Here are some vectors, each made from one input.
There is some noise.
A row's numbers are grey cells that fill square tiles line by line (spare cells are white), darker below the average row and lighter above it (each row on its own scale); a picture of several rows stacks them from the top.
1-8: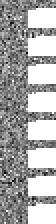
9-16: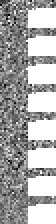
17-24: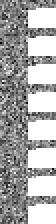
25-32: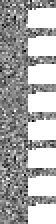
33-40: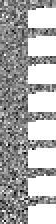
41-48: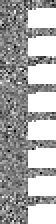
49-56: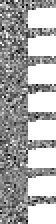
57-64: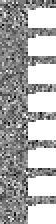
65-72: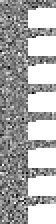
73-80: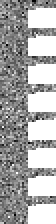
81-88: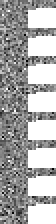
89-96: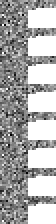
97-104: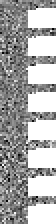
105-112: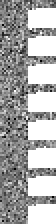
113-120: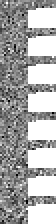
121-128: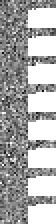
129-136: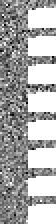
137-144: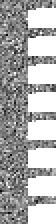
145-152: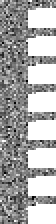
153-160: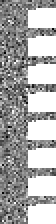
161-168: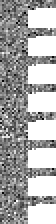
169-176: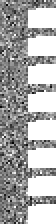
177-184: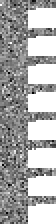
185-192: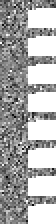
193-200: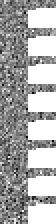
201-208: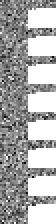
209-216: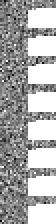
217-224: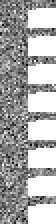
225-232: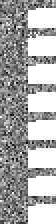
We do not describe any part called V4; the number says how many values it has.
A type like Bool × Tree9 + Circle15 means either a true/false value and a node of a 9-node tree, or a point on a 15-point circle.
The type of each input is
List3(Line5 × V4).
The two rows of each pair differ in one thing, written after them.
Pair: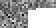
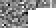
the place on the 5-point line in item 1 of the list
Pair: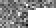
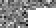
the place on the 5-point line in item 1 of the list
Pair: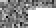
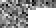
the place on the 5-point line in item 1 of the list
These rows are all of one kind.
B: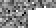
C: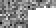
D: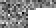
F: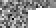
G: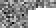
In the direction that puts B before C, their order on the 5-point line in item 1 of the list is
D, B, F, C, G.
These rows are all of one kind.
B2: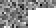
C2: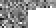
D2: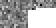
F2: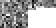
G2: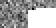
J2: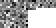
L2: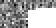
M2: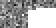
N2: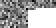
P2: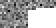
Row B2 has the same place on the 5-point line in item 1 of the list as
D2, J2, N2 and P2.
